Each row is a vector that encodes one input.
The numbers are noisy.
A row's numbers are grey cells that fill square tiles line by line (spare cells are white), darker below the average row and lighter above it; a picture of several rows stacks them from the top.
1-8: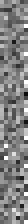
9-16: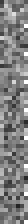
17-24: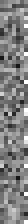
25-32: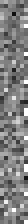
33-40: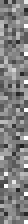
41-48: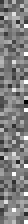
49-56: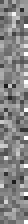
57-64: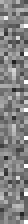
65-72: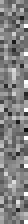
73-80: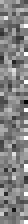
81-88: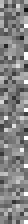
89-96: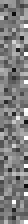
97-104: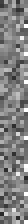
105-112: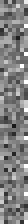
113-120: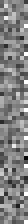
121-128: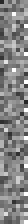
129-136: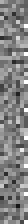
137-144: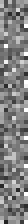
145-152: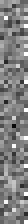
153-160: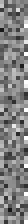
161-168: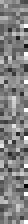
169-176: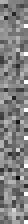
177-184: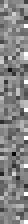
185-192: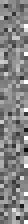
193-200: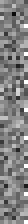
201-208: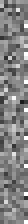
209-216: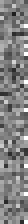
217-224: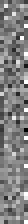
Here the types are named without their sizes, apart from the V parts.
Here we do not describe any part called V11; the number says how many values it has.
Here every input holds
either a point on each of two lines, or four true/false values and a value of V11.
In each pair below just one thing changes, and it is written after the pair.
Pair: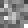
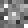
one of the four true/false values
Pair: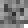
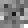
one of the four true/false values
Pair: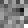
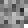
one of the four true/false values
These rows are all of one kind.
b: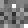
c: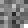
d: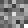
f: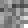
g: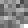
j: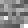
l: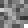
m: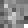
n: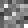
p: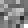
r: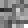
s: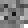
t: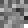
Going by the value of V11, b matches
m, r and s.
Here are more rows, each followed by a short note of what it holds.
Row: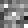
four true/false values and a value of V11
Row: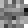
a point on each of two lines
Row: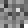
a point on each of two lines
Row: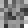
a point on each of two lines
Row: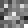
four true/false values and a value of V11
